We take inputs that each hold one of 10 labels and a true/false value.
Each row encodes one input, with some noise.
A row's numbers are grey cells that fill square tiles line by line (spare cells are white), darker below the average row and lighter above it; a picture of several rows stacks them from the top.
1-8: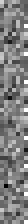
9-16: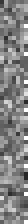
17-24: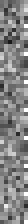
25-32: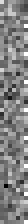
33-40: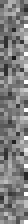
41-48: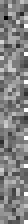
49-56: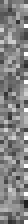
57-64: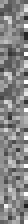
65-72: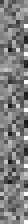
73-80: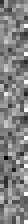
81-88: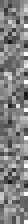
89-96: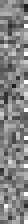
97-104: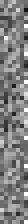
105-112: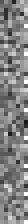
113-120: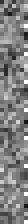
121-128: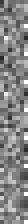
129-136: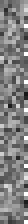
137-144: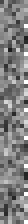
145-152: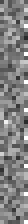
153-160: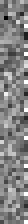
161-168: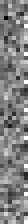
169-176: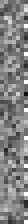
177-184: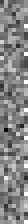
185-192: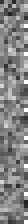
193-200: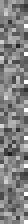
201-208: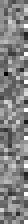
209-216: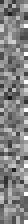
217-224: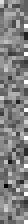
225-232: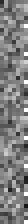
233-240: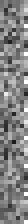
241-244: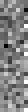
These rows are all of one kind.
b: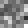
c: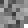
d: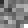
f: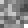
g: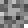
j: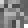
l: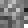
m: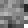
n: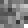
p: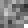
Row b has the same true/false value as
c, d and n.
